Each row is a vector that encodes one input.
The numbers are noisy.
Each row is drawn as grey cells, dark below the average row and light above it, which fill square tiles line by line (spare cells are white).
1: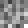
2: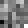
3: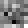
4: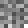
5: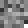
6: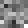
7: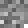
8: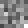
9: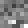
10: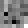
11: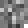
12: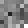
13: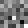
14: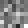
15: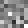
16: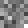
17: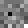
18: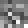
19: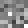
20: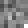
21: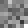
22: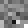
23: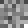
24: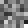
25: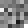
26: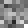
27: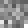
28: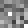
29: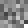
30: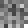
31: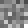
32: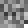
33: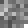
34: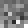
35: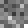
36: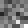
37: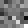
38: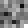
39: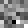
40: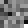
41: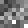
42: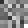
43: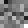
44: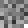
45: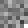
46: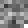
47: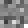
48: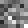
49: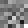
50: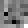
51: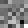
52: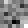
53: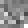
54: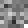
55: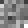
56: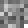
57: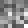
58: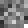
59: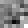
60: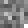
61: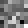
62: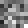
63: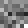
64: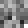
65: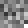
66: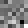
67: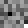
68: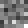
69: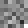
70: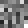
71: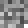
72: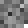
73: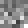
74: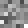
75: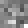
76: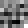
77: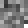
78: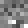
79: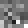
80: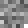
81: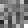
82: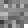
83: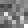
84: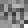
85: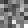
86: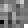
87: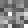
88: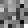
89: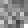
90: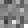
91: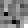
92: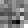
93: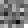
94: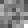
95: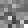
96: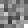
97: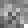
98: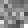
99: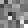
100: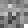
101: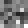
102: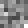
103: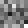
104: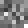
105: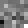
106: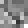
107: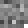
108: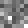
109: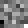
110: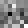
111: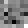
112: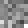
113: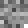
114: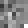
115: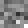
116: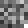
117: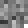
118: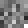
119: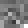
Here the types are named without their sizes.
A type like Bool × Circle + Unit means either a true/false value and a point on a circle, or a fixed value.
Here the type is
Label × Line.
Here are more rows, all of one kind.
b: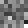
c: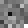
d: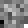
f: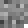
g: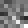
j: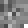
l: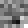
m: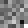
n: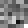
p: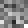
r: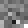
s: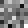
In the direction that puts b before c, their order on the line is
j, p, r, l, f, m, b, g, d, c, n, s.
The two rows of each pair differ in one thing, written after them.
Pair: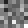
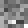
the label
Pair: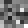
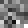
the place on the line
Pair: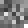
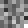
the label
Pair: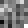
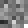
the place on the line
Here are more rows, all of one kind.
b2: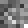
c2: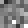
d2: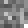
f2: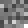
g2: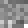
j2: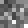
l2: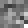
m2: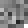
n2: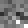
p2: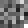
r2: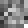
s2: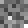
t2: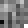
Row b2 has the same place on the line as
f2, l2, n2 and s2.
